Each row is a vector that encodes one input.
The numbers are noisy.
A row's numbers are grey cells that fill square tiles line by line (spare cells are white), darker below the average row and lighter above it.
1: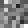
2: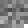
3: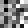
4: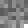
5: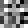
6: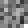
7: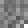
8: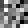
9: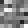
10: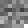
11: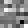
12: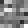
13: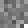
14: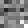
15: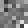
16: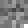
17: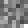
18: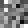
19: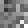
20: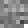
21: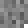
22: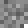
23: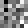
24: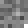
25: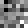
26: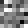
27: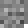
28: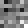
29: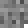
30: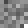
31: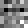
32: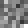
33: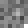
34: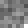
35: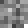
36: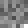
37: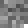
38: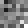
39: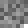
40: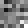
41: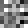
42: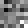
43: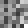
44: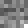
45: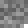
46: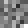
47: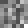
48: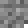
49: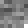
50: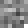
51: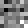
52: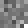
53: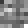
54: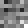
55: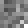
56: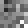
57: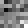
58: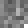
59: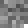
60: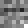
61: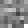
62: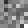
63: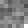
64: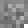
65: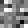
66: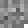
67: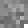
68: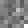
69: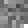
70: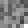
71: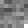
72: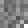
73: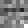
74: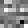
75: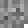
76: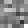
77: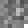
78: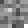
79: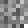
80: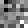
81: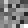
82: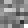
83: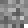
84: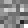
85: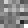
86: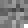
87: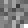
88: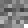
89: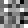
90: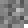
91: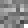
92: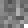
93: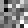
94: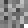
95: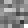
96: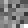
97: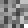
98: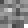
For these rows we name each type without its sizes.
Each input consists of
a point on a line.
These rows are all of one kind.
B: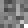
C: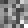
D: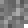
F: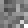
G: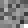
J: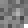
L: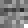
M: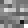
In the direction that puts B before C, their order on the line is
L, G, J, D, B, F, M, C.
